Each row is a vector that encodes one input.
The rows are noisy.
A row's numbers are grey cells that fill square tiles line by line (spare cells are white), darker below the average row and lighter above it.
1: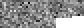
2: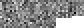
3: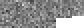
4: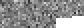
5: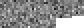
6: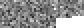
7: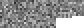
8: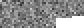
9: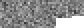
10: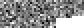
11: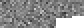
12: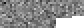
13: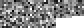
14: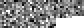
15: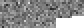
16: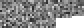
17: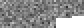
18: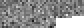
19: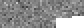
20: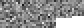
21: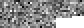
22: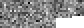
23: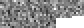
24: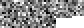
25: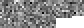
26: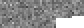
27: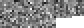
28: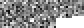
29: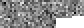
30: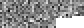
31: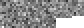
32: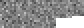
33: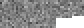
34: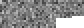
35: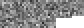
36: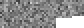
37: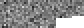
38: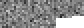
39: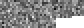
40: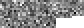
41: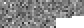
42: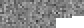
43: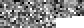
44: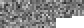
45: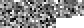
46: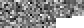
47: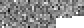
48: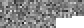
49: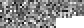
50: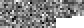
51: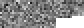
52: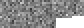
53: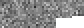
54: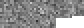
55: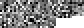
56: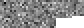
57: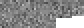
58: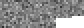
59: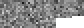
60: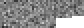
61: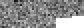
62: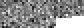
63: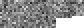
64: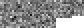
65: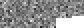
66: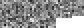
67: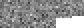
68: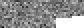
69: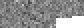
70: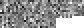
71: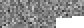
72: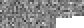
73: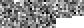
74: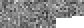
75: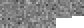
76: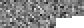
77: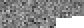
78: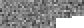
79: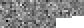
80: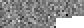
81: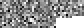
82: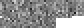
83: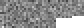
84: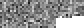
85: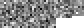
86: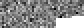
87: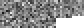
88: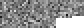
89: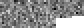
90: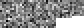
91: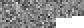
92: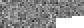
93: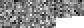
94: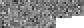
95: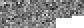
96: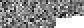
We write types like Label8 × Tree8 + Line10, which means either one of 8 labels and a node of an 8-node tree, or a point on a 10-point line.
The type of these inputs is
(Label4 + Tree7) × Tree7.
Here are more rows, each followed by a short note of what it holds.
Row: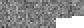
one of 4 labels and a node of a 7-node tree
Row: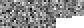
a node of each of two 7-node trees
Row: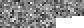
one of 4 labels and a node of a 7-node tree
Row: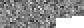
a node of each of two 7-node trees
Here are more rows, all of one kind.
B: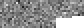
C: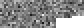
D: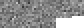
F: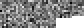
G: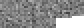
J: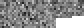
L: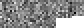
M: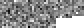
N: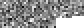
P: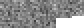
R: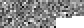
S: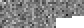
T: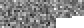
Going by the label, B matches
D, L, N and R.
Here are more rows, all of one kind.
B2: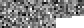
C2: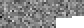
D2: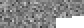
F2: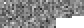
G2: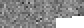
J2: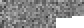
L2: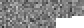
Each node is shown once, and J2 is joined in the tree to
D2.
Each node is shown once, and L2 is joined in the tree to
B2, D2 and F2.
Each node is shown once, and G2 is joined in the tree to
F2.
